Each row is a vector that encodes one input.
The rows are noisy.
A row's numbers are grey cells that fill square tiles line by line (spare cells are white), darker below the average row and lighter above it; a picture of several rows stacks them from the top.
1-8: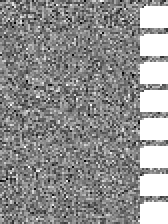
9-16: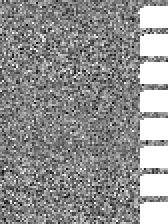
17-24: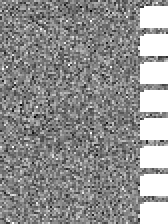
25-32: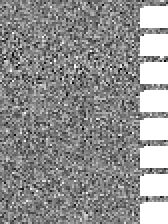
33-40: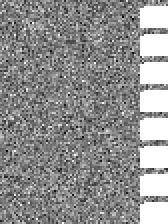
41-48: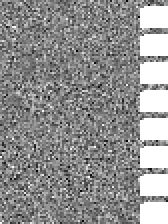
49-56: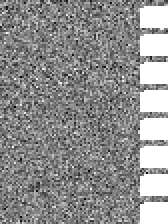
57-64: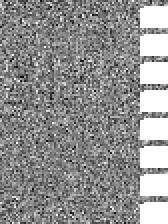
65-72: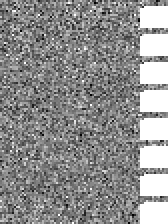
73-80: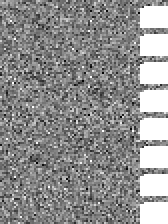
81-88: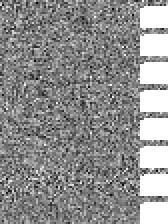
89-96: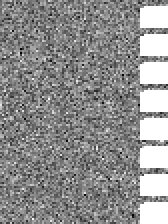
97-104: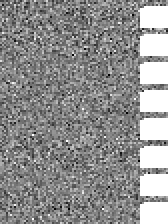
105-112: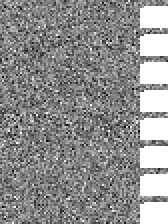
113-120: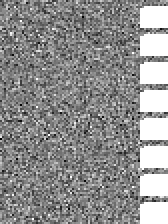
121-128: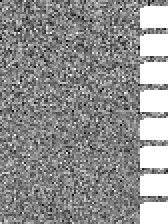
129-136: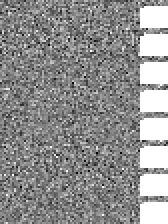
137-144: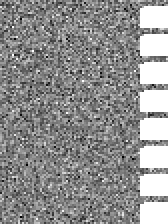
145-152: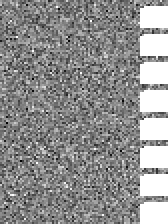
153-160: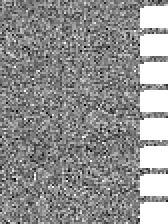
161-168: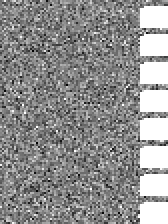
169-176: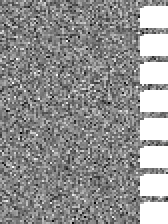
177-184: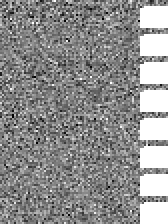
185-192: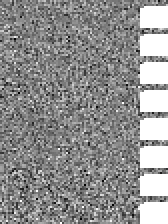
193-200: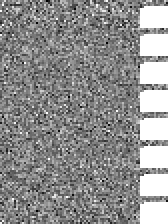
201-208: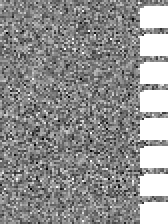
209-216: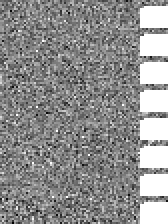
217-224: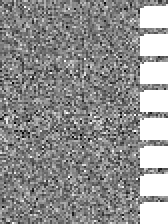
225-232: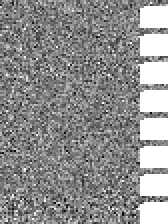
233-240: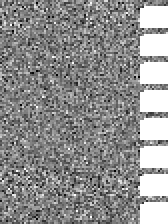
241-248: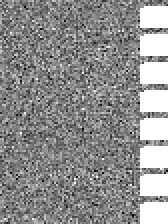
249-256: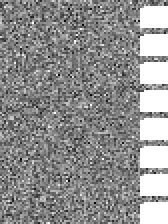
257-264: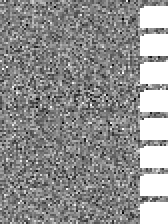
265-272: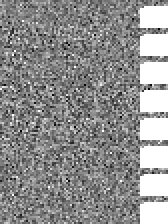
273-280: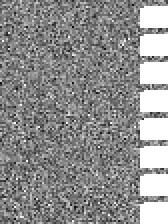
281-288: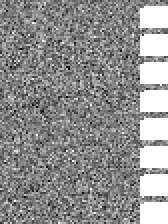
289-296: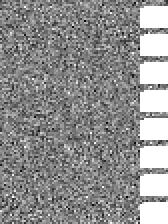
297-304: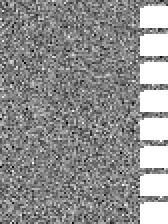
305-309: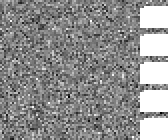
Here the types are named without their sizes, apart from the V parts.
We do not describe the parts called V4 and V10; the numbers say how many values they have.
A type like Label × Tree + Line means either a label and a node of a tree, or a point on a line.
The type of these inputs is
Label × Label × (Line + V4) × V10.
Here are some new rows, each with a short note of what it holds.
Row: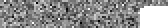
two labels, a value of V4 and a value of V10
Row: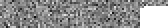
two labels, a point on a line and a value of V10
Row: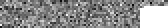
two labels, a point on a line and a value of V10
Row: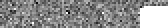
two labels, a value of V4 and a value of V10
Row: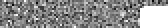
two labels, a value of V4 and a value of V10
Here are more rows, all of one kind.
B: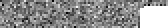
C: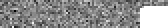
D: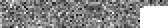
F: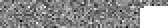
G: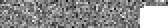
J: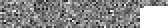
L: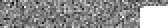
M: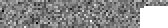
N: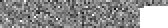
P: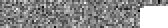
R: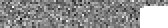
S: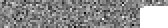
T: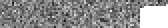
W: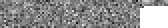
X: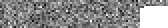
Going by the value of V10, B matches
D, J, M and T.
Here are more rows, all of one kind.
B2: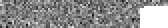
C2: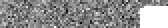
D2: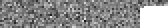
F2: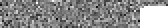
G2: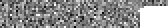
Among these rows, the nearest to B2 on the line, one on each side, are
C2 and D2.
